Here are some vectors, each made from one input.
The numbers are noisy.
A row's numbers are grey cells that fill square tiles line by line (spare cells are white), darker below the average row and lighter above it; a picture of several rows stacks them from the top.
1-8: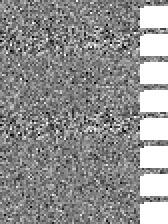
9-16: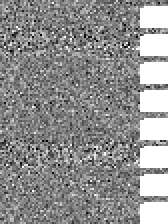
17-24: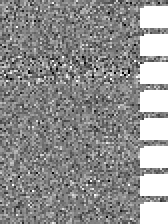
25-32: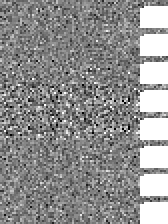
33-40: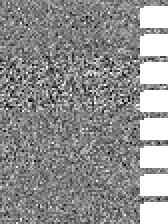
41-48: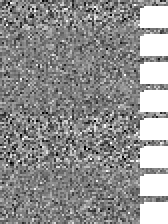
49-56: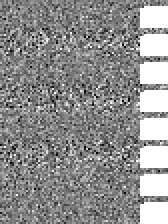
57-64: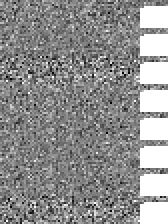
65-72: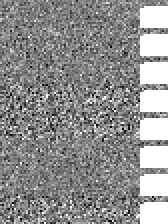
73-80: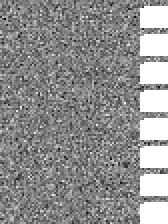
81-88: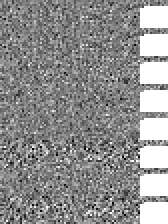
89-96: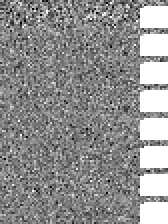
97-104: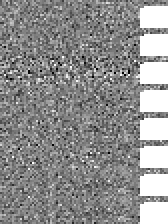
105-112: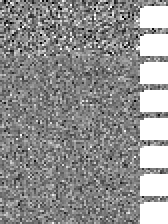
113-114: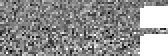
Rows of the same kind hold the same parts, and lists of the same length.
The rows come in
2 kinds.
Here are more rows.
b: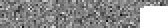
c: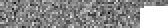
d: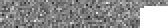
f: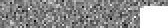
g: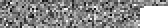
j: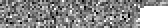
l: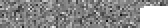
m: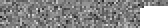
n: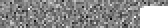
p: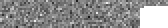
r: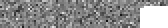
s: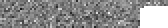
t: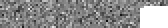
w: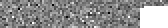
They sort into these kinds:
b, c, d, f, l, m, n, p, r, s, t, w
g, j

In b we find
four true/false values.
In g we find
a point on a 6-point circle and a point on a 6-point line.
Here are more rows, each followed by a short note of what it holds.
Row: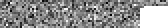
a point on a 6-point circle and a point on a 6-point line
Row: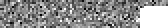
a point on a 6-point circle and a point on a 6-point line
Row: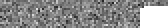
four true/false values
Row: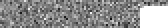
four true/false values
